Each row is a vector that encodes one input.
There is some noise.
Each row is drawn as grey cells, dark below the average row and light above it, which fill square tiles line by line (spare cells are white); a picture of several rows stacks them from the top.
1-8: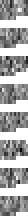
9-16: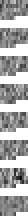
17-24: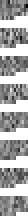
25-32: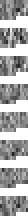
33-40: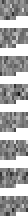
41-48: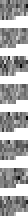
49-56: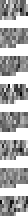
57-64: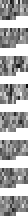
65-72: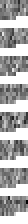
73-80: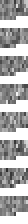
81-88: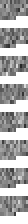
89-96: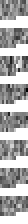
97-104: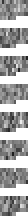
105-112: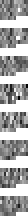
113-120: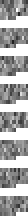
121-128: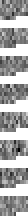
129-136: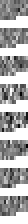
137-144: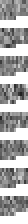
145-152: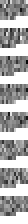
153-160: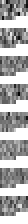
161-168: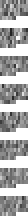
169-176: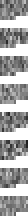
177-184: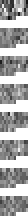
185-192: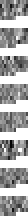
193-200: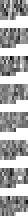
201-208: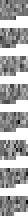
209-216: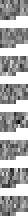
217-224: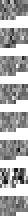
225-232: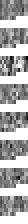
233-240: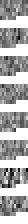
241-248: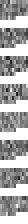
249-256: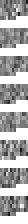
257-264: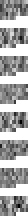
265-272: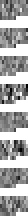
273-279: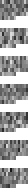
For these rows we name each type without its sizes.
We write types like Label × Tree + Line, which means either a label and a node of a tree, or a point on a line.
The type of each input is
(Label + Tree) × Tree.
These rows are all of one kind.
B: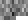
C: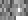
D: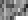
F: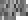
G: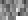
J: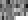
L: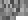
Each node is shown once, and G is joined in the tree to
C.
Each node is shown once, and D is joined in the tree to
F and J.
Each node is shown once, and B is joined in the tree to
F and L.
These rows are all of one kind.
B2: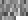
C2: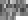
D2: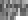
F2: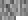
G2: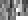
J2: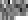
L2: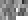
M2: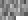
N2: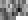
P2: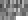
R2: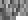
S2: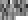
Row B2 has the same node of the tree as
F2 and M2.
